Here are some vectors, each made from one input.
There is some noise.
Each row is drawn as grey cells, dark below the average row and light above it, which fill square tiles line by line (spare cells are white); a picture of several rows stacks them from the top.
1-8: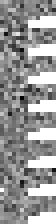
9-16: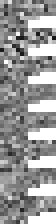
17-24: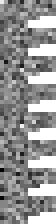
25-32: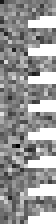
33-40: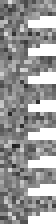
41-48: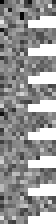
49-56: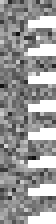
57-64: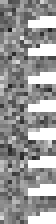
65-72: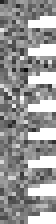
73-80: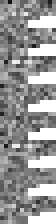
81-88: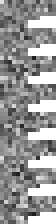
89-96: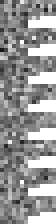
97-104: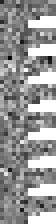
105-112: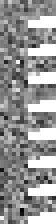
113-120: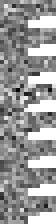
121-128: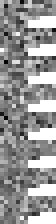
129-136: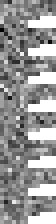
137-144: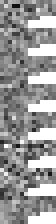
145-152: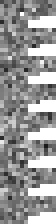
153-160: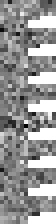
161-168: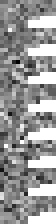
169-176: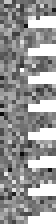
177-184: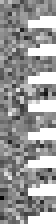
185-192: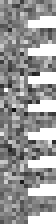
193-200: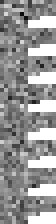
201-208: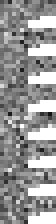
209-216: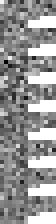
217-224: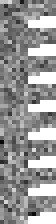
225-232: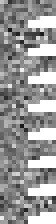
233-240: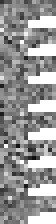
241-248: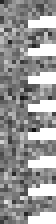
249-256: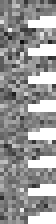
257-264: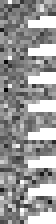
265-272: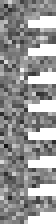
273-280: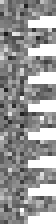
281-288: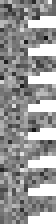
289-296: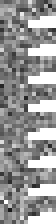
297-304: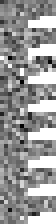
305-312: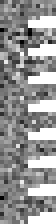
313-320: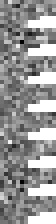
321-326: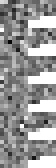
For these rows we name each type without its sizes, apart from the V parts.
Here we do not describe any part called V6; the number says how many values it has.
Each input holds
a point on a line and a value of V6, together with either a fixed value, or three true/false values.
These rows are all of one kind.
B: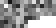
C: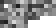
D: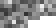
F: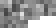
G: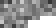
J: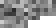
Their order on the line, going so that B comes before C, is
F, B, G, J, C, D.
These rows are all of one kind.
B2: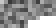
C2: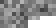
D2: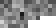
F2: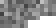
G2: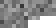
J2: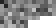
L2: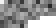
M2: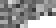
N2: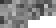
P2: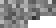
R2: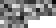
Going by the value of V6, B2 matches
F2 and L2.
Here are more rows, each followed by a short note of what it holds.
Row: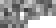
a point on a line and a value of V6
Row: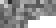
a point on a line and a value of V6
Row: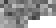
a point on a line, three true/false values and a value of V6
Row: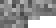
a point on a line, three true/false values and a value of V6
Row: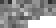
a point on a line, three true/false values and a value of V6
